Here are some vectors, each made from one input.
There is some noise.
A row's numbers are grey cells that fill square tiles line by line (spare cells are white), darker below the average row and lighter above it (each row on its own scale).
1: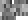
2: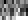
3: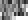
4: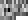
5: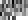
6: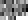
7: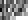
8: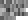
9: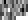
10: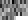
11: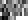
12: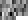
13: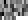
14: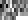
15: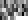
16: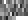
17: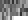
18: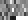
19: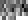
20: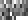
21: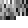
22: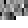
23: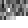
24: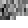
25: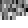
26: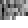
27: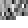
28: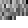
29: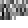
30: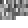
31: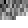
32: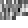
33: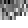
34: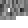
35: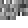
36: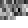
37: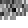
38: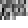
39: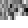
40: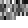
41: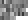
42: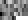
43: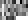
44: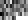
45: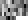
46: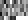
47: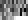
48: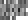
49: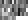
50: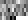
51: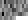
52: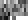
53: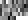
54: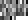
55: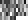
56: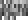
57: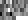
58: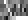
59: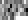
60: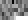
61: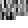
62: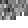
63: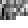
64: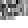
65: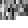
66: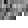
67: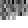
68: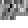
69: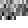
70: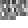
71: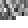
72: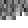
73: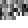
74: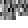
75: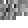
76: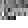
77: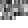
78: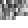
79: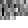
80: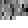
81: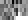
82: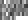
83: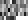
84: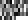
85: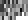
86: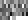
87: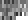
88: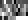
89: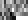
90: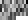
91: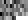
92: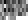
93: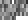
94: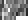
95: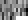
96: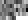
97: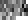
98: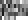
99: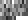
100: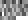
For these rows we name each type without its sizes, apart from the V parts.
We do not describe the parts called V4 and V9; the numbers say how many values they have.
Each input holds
a value of V9, together with either a point on a circle, or a point on a line and a value of V4.
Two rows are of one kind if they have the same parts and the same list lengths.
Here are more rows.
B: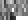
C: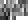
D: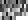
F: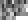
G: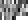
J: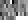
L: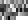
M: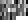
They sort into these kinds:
B, D, J
C, F, G, L, M

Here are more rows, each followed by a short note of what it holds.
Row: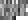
a point on a circle and a value of V9
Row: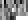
a point on a line, a value of V4 and a value of V9
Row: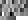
a point on a line, a value of V4 and a value of V9
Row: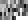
a point on a line, a value of V4 and a value of V9
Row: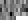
a point on a line, a value of V4 and a value of V9
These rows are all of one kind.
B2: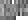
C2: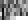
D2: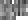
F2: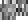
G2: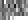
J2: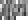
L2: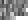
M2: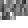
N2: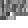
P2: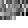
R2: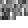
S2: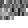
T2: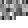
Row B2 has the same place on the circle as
D2 and F2.
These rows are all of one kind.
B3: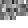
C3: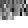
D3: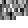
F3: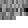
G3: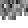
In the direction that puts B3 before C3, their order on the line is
B3, F3, C3, D3, G3.
